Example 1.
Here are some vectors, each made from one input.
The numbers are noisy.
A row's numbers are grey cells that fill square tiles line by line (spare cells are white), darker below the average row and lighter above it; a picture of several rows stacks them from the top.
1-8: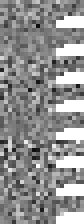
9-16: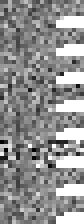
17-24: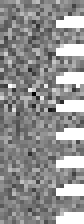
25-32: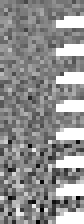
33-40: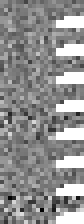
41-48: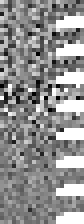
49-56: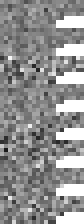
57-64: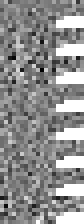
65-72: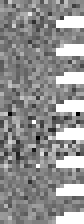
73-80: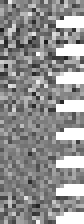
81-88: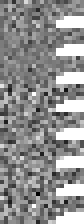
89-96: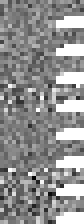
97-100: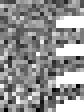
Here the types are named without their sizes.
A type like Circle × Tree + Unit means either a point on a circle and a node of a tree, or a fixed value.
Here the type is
Line.
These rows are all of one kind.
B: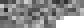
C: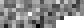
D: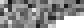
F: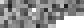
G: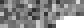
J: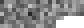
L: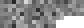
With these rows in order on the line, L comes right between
B and G.
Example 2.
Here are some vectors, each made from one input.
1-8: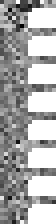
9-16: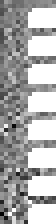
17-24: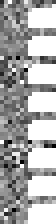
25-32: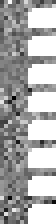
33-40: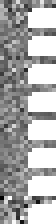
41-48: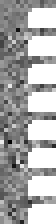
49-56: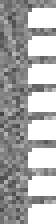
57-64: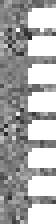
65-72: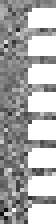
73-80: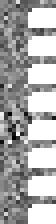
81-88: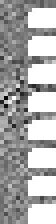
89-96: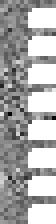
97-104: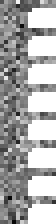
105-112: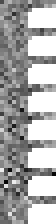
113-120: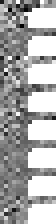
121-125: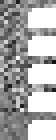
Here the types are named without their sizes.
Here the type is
Bool × Bool × Bool.
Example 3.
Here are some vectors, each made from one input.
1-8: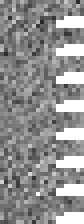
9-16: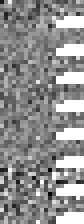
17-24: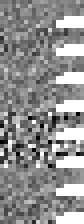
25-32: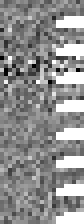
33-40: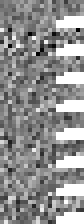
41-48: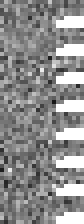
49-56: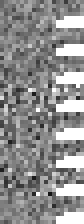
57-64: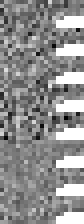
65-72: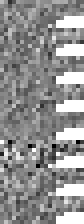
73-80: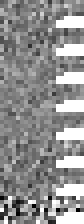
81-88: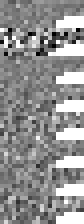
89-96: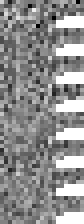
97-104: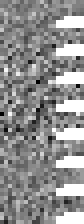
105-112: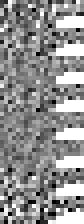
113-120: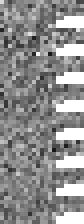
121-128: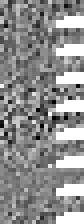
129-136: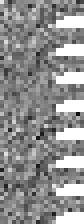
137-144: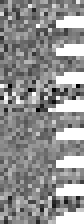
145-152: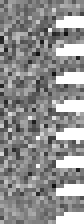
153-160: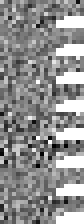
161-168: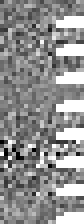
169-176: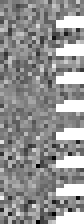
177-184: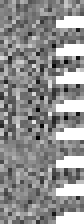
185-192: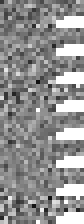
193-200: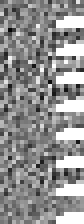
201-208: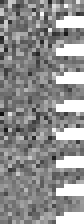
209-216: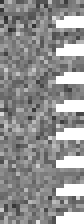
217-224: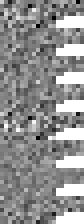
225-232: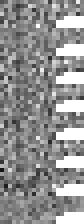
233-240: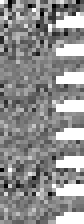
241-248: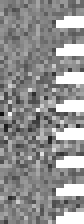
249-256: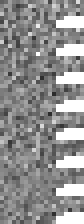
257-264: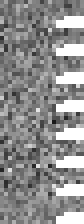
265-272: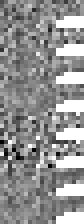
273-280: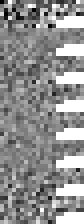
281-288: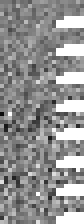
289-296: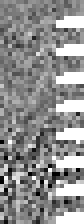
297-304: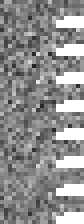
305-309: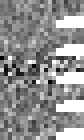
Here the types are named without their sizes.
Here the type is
Line.
